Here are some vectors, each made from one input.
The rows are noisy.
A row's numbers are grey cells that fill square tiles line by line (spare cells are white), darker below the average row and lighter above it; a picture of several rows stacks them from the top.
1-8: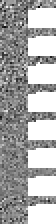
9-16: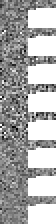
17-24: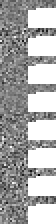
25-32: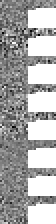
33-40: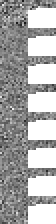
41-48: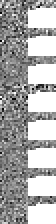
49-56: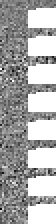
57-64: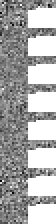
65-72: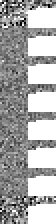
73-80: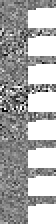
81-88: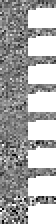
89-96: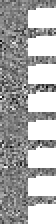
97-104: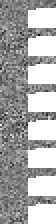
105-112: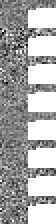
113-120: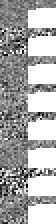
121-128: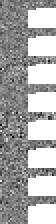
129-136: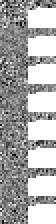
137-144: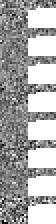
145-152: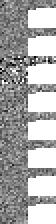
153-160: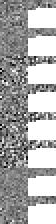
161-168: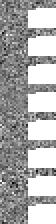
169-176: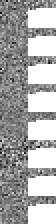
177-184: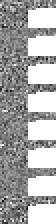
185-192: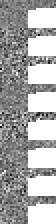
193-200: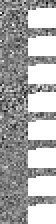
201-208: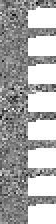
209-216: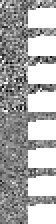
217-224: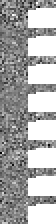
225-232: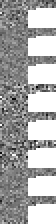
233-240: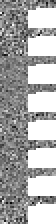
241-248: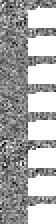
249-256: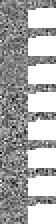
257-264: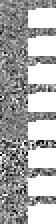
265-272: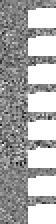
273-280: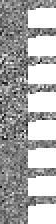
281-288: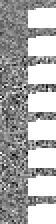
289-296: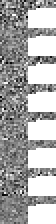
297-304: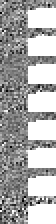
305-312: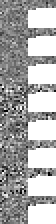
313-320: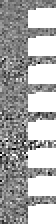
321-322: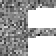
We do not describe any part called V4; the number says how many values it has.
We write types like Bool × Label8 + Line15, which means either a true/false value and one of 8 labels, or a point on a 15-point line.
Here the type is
(Line9 + Tree12) × V4 + List3(Line6).
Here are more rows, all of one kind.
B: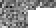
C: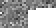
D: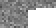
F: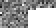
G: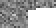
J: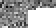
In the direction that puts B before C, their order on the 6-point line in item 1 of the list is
D, F, B, C, J, G.
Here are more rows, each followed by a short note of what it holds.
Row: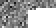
the empty list
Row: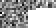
a point on a 9-point line and a value of V4
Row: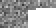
a node of a 12-node tree and a value of V4
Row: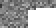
a list of three items
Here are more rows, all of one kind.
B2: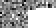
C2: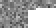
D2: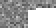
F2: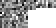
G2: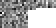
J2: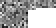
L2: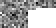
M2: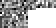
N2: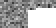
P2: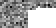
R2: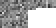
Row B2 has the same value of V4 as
M2 and N2.
